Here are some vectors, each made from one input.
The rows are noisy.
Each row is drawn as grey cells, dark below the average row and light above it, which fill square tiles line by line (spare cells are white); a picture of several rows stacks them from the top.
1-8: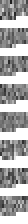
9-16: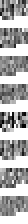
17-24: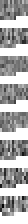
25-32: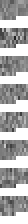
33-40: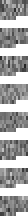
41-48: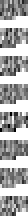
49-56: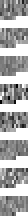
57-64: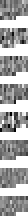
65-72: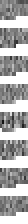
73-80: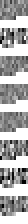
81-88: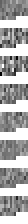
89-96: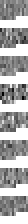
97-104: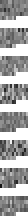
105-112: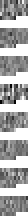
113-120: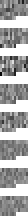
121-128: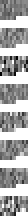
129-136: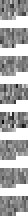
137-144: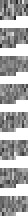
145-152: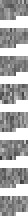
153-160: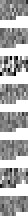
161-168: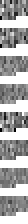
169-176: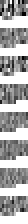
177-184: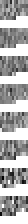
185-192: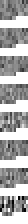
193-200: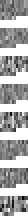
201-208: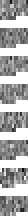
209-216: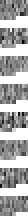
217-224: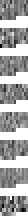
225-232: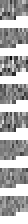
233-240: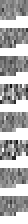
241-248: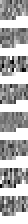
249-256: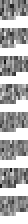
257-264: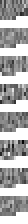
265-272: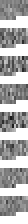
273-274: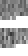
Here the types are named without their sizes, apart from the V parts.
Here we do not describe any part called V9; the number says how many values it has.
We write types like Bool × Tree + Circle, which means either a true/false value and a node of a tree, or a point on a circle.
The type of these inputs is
List(Label × (Line + V9)).
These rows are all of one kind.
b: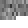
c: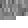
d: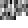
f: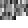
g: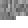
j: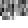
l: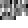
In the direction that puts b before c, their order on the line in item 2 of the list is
b, j, l, c, d, g, f.
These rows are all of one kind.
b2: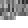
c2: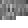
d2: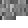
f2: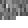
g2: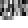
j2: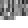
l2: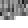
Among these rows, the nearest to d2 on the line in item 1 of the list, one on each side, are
c2 and j2.
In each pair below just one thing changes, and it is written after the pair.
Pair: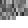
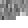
the label in item 1 of the list
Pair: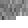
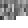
the place on the line in item 2 of the list
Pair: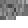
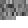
the place on the line in item 2 of the list
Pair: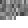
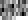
the place on the line in item 2 of the list
